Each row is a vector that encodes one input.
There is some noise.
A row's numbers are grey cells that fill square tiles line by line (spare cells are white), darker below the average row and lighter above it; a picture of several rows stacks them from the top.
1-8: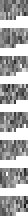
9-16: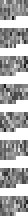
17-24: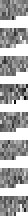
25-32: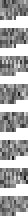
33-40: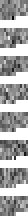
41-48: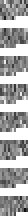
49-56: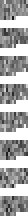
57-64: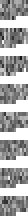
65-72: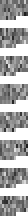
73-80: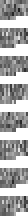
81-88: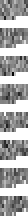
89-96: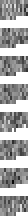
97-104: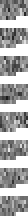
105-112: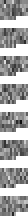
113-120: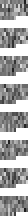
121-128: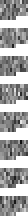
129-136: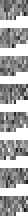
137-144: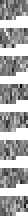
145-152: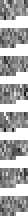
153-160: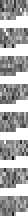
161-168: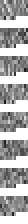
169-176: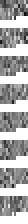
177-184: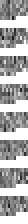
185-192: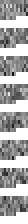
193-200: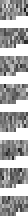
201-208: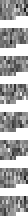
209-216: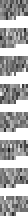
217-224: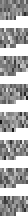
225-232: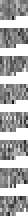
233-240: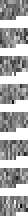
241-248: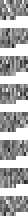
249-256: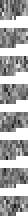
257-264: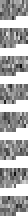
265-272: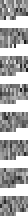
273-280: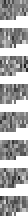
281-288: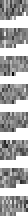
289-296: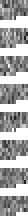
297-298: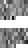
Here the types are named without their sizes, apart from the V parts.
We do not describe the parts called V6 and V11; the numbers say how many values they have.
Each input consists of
a node of a tree and a value of V11, together with either three true/false values, or a value of V6.
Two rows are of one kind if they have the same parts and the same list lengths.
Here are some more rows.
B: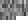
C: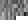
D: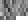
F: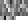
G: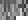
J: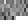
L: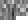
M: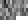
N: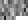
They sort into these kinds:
B, D, G, J, L, M, N
C, F

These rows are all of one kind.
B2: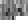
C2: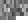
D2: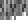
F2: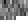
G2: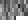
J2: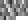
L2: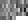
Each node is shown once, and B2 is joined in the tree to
C2, F2 and J2.
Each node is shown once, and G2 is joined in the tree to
F2.
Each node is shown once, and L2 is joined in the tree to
J2.
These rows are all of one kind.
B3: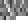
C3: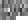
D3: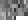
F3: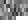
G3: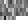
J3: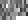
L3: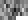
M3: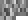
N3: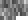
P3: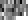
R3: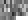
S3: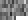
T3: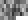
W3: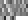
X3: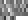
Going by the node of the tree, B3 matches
G3, M3, W3 and X3.
